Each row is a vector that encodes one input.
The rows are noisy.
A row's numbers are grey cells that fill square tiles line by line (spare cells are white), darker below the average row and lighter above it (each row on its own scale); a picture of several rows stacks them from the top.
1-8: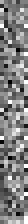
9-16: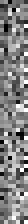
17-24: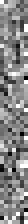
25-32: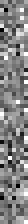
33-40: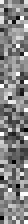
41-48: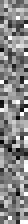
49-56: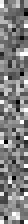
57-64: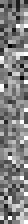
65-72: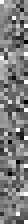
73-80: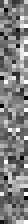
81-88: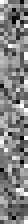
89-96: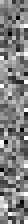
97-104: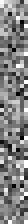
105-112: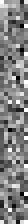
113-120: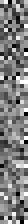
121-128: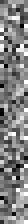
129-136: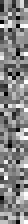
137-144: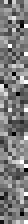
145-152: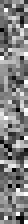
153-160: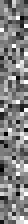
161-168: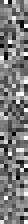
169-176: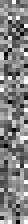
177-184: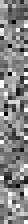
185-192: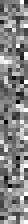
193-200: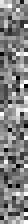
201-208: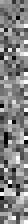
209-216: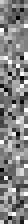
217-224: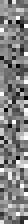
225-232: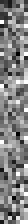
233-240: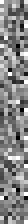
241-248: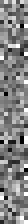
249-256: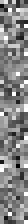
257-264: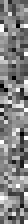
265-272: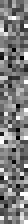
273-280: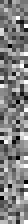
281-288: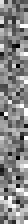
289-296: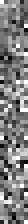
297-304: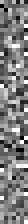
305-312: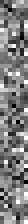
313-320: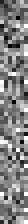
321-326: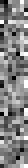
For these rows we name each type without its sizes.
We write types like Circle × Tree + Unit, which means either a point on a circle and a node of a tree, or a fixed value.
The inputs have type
(Bool × Bool × Bool + Unit) × List(Line).
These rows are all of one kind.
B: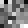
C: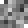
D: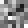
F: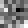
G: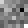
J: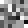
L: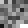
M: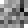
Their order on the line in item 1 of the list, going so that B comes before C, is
F, L, B, J, C, M, D, G.
